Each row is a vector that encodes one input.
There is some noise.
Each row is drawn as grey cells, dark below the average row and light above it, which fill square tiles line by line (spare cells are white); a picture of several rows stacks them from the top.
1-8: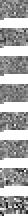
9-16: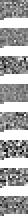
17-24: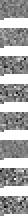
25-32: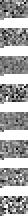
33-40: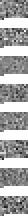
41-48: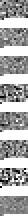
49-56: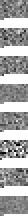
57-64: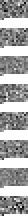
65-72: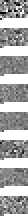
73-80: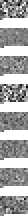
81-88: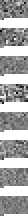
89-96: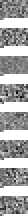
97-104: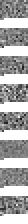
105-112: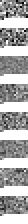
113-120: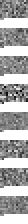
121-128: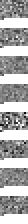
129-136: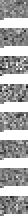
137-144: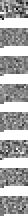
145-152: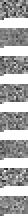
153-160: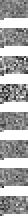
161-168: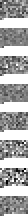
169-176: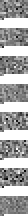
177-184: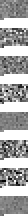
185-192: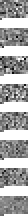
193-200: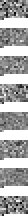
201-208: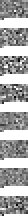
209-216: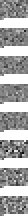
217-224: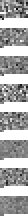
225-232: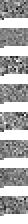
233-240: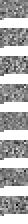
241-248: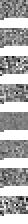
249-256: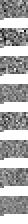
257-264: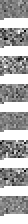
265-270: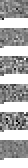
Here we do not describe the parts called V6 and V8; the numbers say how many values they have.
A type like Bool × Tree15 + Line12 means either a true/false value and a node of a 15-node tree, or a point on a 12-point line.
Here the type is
Bool × Bool × Bool × Bool × V6 × V8 + Line3 × Line4 + Tree11 + Unit.
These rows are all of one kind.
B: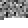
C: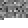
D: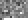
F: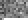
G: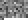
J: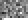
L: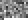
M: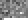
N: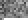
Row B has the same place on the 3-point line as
G, L and N.
